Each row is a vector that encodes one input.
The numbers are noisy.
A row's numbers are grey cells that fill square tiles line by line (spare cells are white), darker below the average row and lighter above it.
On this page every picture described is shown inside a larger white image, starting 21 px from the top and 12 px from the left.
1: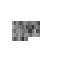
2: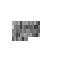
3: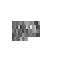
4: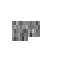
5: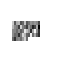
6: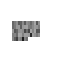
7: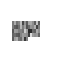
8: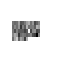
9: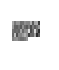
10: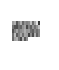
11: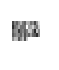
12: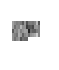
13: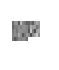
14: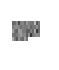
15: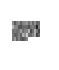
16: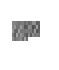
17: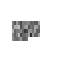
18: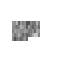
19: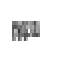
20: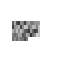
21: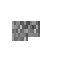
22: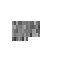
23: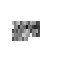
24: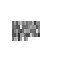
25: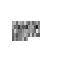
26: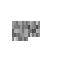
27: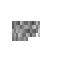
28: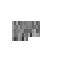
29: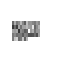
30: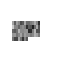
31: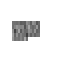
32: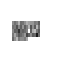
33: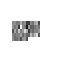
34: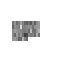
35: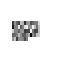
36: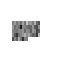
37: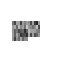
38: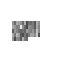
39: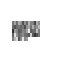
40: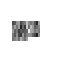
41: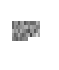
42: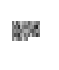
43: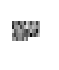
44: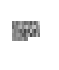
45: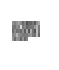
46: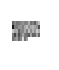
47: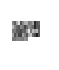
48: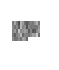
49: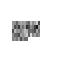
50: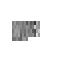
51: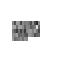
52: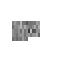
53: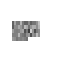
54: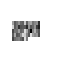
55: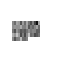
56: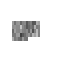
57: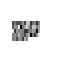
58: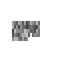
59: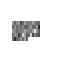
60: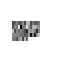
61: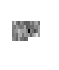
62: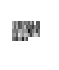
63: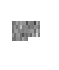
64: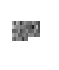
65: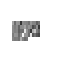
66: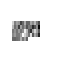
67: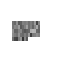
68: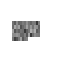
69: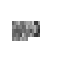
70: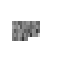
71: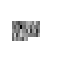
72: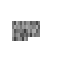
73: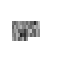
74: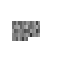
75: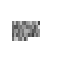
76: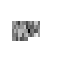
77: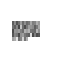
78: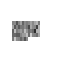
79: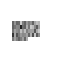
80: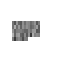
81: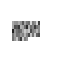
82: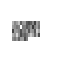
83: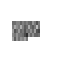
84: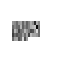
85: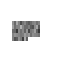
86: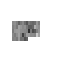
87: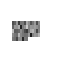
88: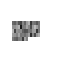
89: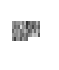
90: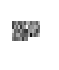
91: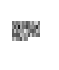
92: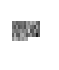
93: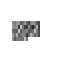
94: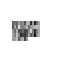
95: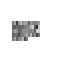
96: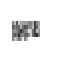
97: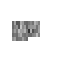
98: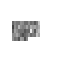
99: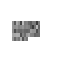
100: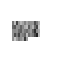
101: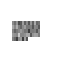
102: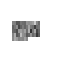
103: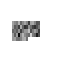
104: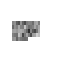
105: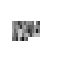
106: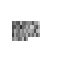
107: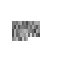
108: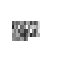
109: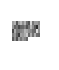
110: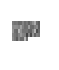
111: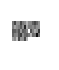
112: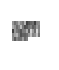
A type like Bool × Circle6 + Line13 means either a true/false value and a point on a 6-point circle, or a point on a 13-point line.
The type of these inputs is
Bool × Label8 × (Tree8 + Unit).
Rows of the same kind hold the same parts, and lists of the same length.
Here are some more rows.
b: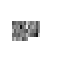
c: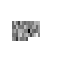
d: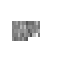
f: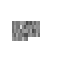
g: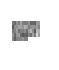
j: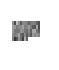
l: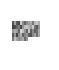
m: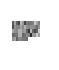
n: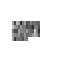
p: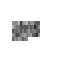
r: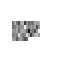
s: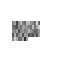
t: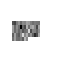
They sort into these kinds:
b, l, p, s, t
c, d, f, g, j, m, n, r

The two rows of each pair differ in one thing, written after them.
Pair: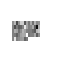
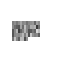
the node of the tree
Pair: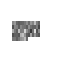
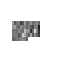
the label
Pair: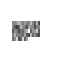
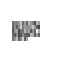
the node of the tree
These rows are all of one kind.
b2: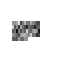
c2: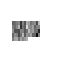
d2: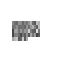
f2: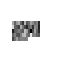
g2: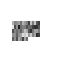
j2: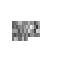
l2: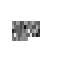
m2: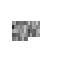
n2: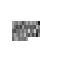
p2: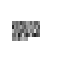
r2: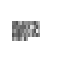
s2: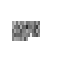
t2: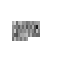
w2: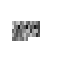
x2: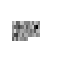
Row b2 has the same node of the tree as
s2, t2, w2 and x2.
